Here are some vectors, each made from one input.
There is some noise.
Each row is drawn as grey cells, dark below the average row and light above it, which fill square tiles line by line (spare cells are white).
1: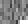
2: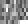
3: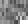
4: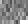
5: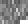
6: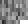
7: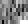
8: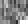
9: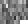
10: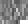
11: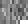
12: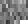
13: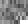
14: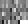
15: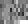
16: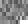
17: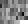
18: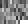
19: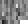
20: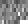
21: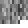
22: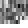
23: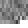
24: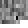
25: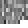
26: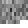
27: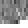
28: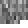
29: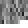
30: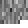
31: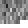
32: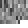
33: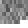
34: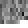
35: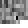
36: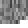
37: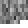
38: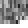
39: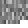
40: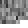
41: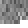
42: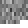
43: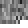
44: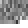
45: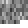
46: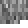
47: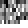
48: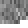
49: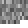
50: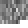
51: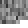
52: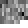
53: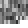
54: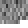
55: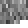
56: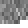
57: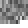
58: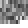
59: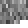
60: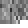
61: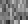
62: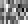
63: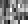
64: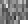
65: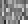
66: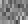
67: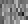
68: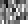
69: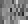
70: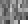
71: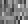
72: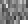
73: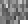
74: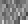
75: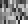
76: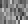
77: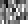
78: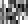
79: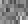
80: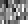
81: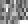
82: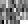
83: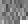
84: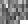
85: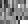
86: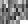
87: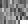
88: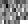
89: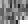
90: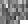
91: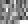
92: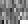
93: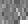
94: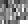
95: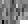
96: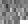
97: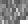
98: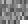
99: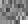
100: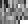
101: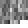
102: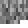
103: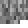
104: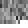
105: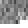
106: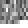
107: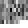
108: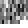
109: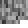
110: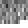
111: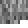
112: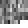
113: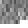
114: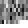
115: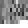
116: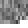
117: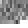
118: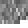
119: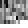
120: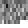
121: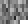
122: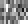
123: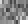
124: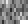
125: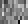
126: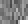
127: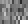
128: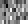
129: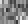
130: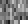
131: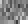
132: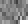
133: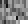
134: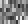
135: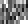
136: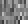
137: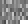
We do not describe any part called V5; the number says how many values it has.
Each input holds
either a point on a 6-point line and a value of V5, or a list of up to two points on a 7-point line.
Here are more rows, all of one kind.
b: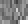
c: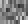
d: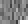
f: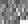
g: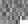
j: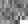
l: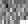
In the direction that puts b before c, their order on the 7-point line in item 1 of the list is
d, b, f, j, c, g, l.
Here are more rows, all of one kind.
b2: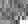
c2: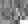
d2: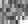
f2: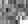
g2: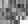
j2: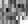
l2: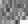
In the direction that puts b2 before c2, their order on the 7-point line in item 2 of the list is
d2, b2, c2, l2, g2, j2, f2.
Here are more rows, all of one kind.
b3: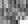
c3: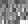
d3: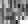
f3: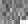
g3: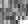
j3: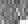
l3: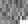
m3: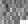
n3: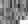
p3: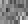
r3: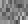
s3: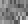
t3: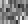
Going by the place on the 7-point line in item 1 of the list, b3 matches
d3 and j3.
